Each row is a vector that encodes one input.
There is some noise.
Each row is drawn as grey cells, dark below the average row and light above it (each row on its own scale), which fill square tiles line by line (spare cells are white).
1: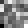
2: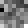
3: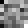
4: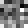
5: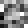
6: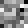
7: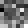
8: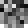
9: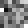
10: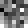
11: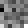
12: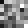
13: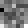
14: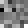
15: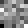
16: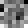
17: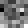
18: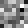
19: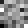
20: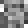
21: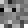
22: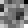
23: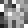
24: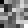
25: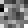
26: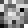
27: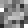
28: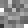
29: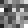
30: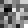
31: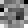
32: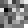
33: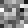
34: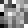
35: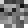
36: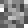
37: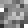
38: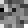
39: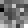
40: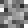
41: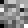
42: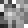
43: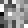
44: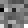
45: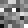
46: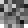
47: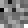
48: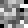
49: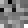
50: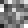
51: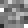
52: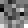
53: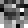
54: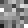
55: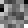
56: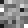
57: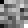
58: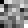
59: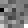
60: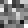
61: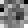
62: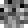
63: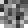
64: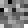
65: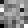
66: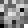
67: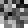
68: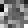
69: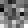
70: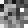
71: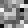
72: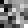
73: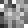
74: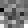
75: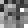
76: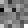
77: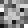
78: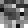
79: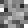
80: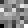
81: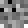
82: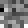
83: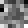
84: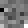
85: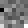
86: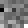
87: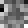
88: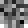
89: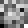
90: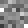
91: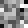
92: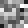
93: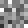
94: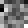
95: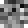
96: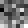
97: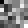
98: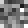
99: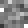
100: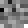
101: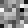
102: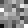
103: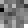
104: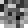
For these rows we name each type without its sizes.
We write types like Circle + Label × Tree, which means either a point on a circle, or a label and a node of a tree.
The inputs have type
Bool × Tree × (Tree + Unit).
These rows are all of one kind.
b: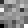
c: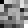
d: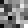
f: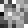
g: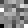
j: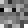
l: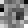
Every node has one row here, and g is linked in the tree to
b and l.
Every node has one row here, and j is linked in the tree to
b and f.
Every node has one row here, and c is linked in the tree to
b and d.
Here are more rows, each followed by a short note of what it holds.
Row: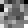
a node of a tree and a true/false value
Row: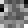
a node of a tree and a true/false value
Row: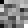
a node of a tree and a true/false value
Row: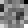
a node of a tree and a true/false value
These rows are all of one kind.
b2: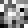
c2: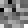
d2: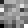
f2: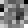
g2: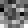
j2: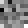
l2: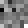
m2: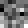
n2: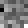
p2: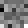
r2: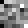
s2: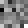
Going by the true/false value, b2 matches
d2 and r2.
